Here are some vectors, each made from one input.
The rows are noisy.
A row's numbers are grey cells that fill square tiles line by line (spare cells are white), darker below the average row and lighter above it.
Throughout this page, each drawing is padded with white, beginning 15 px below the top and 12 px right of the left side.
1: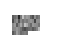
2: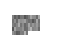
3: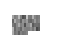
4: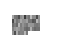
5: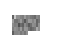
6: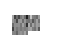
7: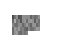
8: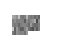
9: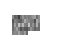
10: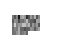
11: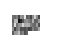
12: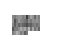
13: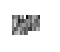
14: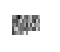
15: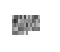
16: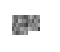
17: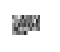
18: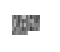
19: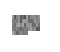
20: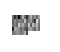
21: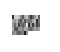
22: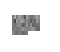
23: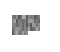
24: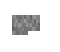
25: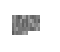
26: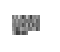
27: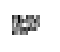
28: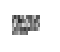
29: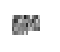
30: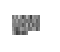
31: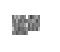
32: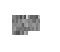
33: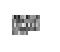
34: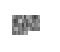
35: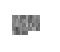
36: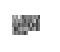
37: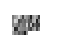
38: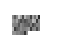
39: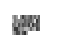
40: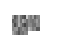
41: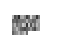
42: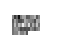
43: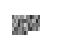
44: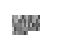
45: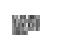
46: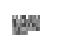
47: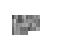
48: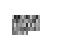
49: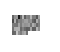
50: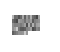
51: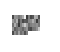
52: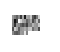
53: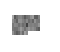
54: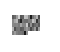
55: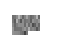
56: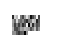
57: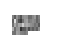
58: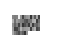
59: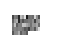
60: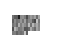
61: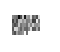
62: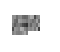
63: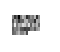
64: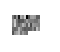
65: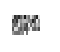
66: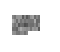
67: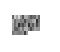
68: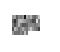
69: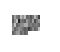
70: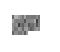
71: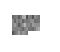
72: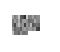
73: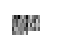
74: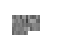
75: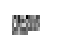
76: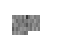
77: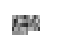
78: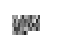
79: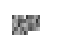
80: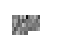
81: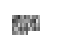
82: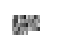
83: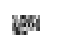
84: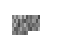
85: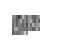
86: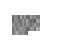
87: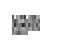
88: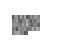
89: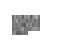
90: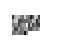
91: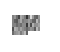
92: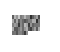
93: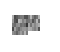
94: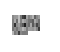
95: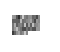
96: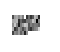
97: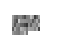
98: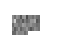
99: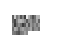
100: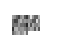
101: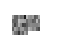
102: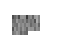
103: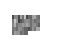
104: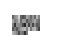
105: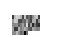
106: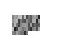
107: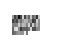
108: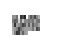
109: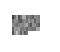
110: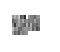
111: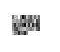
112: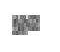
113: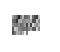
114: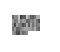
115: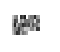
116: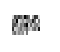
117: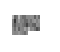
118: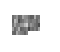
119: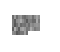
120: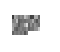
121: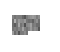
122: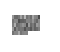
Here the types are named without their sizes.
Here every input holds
a point on each of two lines and four true/false values.
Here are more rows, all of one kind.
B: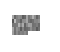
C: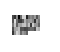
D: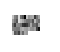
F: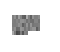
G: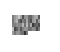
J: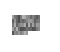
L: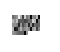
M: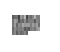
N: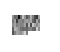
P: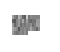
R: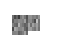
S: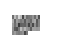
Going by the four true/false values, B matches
F, M and R.
